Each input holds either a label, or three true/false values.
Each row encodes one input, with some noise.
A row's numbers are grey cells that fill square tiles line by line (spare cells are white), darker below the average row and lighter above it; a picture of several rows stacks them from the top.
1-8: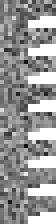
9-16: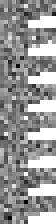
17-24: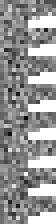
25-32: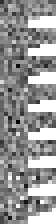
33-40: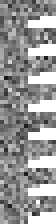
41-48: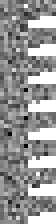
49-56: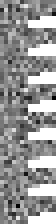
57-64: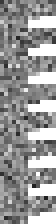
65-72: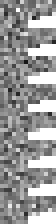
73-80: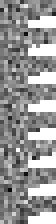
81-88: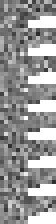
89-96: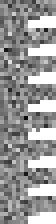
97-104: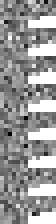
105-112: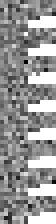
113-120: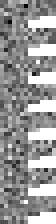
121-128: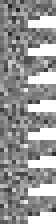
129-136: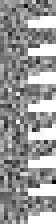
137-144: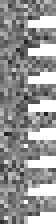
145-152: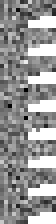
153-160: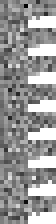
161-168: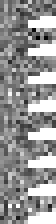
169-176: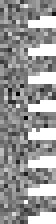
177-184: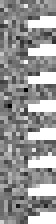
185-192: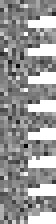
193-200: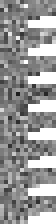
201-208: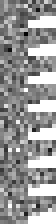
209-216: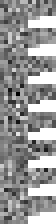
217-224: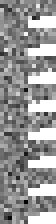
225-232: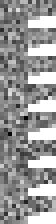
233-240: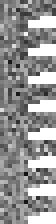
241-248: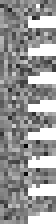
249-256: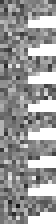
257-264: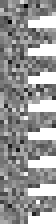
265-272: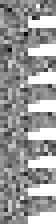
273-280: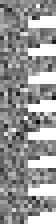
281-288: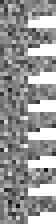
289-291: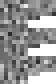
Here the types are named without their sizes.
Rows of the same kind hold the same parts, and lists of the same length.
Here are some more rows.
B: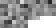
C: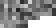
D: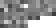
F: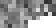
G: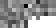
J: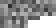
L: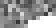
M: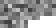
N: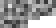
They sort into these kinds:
B, F, G, L, M, N
C, D, J

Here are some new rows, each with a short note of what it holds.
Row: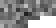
three true/false values
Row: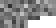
three true/false values
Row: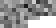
a label
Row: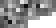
a label
